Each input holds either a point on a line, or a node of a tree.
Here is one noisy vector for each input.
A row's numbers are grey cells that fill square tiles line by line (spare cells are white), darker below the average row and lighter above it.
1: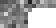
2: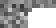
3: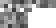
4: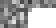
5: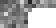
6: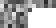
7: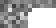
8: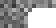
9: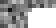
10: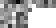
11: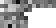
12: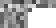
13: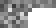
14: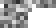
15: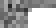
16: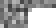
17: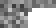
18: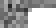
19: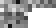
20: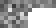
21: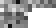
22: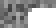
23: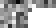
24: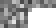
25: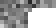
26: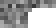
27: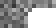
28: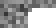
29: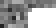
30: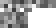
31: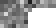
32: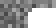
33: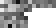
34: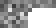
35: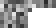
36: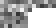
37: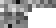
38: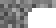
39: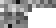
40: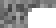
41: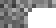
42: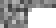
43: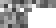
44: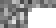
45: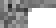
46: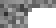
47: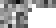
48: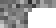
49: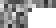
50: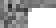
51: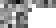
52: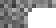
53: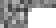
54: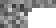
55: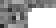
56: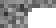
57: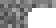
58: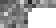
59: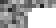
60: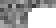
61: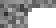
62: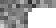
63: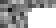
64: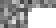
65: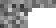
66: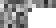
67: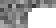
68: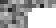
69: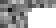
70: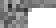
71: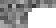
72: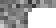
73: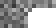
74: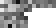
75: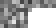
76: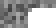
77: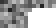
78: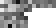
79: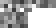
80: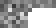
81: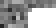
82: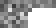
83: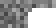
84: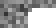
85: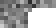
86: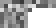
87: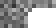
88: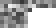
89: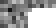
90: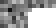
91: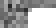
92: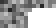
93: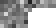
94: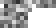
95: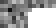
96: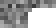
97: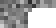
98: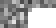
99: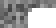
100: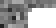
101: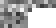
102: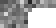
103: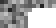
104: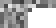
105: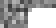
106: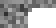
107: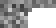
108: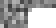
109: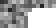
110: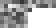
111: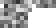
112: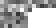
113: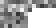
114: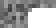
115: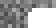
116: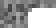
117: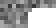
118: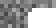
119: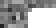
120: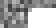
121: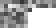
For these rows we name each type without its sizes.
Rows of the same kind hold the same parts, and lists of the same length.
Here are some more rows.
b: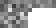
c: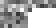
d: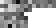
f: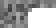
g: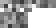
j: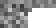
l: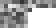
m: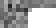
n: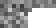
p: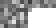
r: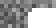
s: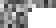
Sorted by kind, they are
b, f, j, m, n, p, r
c, d, g, l, s

